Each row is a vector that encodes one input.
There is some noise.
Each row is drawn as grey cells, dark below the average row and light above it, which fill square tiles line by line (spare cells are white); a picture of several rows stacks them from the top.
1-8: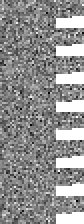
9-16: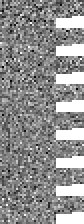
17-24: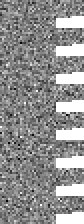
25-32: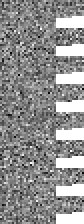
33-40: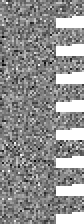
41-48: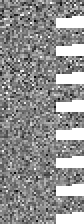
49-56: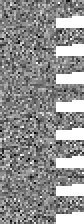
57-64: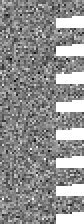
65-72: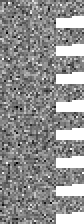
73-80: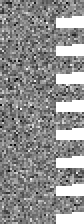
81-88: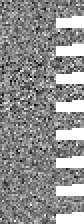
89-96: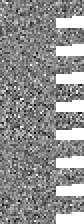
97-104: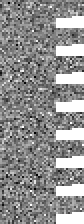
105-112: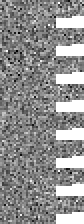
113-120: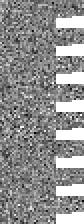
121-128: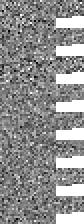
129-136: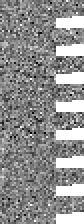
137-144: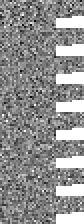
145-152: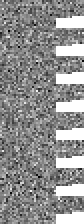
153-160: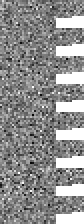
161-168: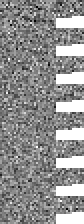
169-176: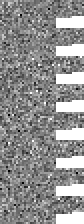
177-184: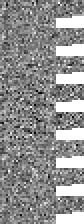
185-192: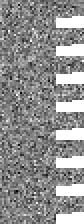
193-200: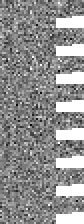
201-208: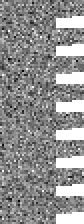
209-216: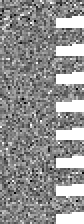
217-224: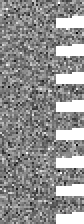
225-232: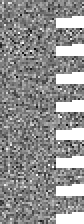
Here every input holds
a point on a 4-point line and a true/false value, together with either a fixed value, or a node of an 18-node tree.
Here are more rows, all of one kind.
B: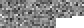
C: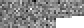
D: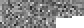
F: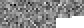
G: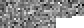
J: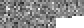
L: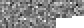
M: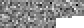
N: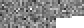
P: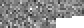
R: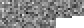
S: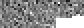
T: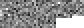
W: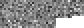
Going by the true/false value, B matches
D, S and T.
